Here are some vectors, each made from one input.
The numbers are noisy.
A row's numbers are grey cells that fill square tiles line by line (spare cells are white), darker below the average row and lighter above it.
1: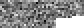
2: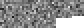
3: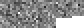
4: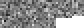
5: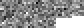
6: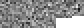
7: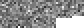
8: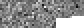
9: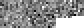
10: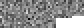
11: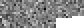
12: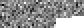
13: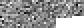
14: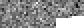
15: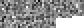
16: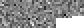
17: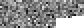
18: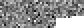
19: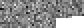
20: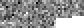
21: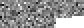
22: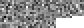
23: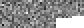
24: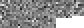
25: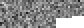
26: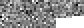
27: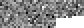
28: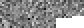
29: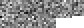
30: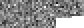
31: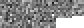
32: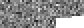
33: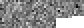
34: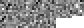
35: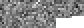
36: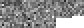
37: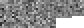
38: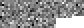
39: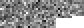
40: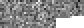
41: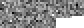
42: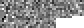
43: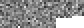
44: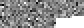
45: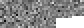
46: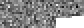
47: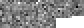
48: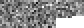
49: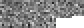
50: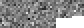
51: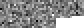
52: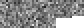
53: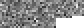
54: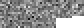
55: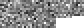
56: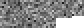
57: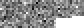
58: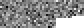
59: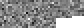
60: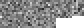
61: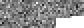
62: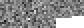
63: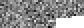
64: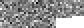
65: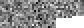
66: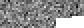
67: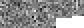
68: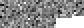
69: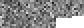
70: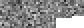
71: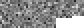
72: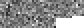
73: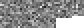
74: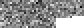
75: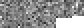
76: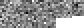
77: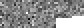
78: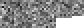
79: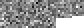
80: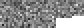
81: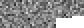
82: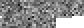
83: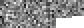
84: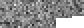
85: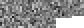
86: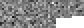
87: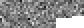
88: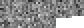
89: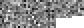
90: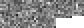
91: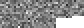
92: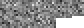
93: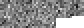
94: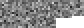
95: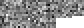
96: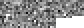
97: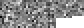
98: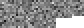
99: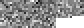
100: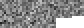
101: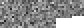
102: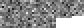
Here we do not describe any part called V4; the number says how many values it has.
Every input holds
a true/false value, together with either a point on a 6-point line, or a value of V4.
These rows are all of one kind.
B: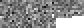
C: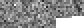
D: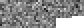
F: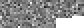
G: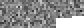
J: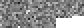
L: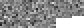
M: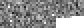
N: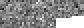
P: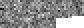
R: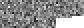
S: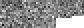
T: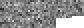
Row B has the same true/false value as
F, J and S.
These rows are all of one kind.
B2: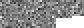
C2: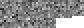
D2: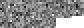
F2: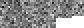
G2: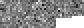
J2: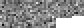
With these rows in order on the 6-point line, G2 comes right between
B2 and J2.
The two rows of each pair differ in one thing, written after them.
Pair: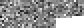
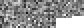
the value of V4
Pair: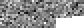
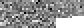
the true/false value
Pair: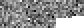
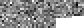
the value of V4
